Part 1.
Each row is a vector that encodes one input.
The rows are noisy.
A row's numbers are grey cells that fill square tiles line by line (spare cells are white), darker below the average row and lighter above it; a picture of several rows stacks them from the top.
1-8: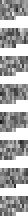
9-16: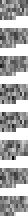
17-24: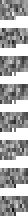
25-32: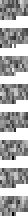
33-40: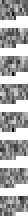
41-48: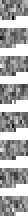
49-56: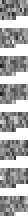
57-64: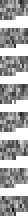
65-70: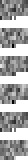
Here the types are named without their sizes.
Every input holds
four true/false values.
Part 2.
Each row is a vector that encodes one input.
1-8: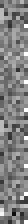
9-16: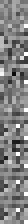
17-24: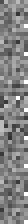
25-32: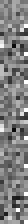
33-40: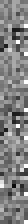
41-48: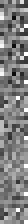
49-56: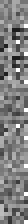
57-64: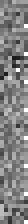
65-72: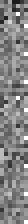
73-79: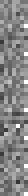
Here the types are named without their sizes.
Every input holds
a point on a line.
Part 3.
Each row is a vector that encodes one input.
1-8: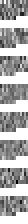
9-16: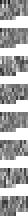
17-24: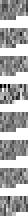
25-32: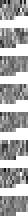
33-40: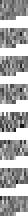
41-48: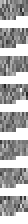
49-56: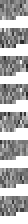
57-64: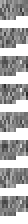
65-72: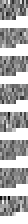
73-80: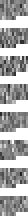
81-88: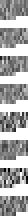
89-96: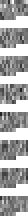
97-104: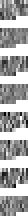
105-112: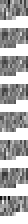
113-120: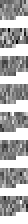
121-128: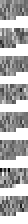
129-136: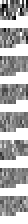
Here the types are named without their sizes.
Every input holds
a label.
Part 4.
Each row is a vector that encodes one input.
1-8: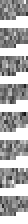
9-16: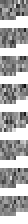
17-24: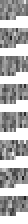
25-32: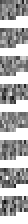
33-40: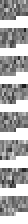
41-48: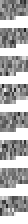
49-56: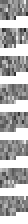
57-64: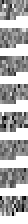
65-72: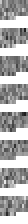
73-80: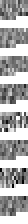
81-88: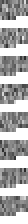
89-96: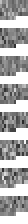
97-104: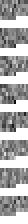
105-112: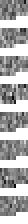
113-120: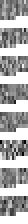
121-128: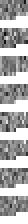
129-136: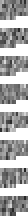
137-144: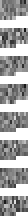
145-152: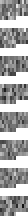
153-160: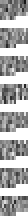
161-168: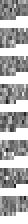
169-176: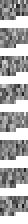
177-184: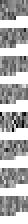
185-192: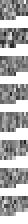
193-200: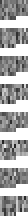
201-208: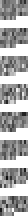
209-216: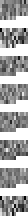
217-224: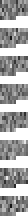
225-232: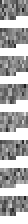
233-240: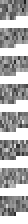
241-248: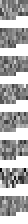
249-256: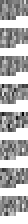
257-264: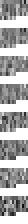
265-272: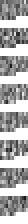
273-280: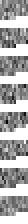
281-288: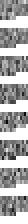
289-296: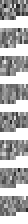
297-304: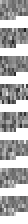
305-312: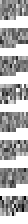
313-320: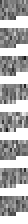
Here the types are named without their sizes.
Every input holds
either a fixed value, or three true/false values.
